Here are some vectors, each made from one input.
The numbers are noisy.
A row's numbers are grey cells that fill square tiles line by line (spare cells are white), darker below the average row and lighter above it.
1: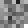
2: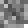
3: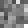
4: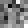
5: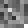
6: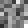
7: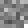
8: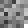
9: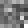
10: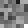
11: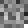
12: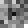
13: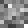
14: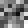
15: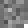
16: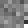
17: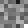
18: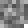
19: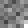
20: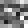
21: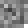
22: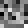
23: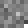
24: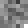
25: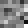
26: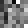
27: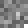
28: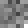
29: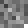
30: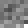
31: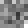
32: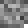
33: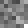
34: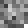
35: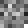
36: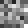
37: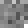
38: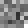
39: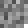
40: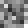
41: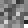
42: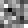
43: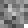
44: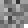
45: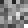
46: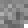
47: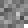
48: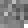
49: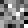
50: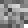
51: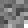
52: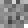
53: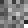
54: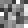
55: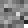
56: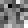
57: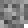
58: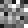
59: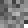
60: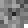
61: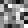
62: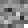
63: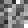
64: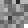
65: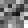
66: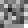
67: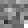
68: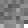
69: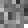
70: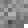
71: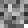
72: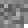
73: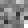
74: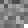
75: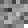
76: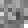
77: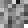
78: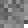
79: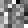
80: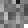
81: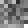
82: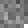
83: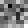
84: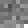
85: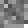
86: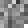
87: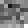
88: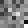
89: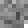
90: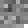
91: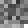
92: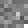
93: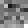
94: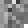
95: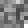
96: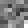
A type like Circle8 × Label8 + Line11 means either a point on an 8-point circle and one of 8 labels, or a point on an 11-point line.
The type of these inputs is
Bool × Line4 + Line6.
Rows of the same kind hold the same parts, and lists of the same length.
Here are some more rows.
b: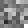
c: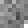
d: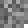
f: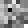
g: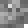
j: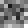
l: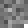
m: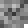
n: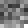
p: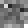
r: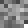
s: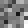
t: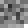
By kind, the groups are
b, c, f, g, l, m, r, s
d, j, n, p, t

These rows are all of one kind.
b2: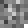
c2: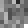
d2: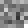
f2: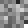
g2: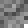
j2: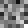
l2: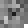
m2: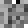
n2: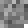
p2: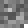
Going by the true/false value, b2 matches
d2, m2 and n2.
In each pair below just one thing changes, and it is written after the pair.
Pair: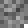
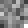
the place on the 4-point line
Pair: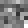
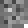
the true/false value
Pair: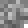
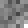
the true/false value
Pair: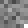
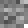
the place on the 4-point line
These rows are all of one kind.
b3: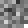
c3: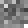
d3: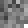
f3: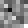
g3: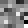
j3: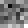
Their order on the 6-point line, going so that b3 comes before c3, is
b3, c3, g3, d3, j3, f3.
